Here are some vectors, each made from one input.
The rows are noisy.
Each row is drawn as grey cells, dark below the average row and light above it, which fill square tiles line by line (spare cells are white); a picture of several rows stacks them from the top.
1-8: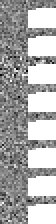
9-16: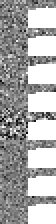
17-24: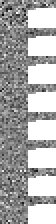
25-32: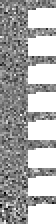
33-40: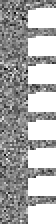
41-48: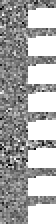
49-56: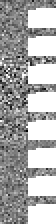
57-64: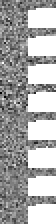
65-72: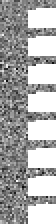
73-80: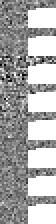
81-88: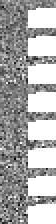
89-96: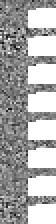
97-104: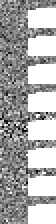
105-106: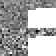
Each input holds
either a point on each of two 3-point lines, or a list of up to three points on a 5-point line.
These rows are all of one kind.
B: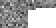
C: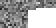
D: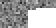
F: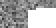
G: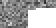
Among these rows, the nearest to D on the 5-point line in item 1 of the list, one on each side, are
B and C.
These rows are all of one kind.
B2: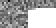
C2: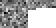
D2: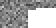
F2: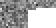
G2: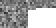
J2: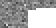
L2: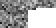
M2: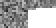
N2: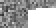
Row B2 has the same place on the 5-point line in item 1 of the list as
C2 and G2.
